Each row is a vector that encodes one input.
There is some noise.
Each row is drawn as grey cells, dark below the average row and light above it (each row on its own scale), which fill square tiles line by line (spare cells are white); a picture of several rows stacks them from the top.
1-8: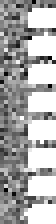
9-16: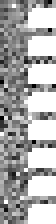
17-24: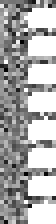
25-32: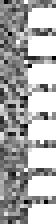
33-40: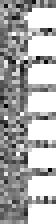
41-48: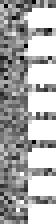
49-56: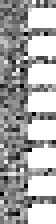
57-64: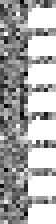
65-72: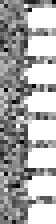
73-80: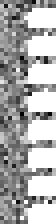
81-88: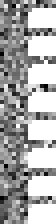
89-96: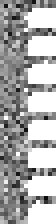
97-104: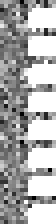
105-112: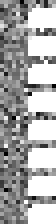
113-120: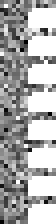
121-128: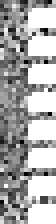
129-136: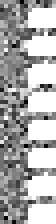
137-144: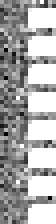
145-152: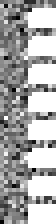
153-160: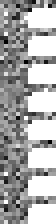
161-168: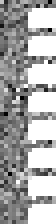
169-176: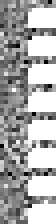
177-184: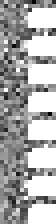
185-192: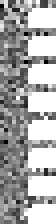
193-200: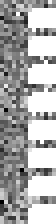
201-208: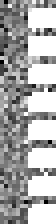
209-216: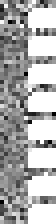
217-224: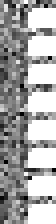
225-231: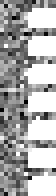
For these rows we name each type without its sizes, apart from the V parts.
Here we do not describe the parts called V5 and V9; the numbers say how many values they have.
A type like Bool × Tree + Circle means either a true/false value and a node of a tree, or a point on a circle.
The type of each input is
(Bool × Bool × Bool × Bool + V5) × V9 + List(Line).
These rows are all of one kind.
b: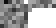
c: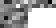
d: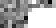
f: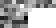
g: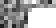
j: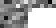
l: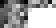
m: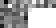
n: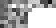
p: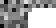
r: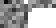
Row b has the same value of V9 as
c, j and r.
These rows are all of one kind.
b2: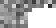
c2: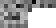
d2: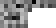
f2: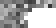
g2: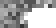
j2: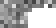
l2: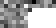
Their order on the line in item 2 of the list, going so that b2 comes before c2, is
g2, j2, b2, f2, l2, c2, d2.
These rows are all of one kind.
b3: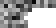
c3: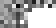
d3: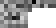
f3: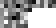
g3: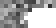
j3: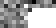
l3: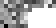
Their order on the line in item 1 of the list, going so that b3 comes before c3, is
d3, b3, f3, g3, c3, l3, j3.
